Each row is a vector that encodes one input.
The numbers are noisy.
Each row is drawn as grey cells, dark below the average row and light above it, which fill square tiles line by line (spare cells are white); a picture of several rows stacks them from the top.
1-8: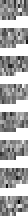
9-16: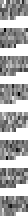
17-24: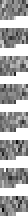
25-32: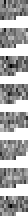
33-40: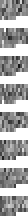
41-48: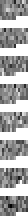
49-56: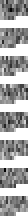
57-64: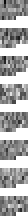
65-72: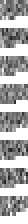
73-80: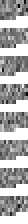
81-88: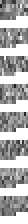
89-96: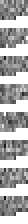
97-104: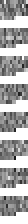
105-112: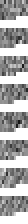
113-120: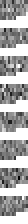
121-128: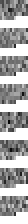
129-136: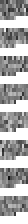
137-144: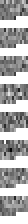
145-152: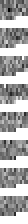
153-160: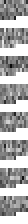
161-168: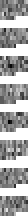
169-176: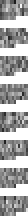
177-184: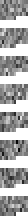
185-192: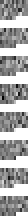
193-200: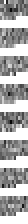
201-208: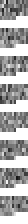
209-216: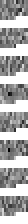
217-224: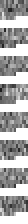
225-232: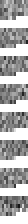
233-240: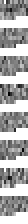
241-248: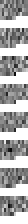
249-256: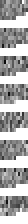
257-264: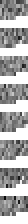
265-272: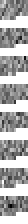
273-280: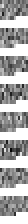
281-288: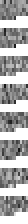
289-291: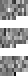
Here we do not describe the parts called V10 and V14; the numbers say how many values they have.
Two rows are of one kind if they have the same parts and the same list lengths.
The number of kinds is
3.
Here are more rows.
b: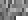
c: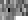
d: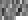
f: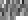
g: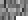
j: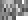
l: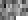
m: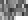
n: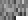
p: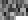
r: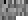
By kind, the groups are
b, g, r
c, d, f, m, p
j, l, n

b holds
a value of V10.
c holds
a true/false value and a value of V14.
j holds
a point on an 11-point circle and a value of V10.
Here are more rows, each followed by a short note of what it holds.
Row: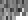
a true/false value and a value of V14
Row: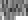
a true/false value and a value of V14
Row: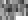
a true/false value and a value of V14
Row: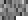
a value of V10
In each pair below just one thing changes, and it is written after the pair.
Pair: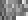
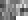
the place on the 11-point circle
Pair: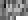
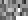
the value of V10
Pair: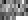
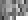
the value of V10
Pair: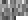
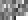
the value of V10
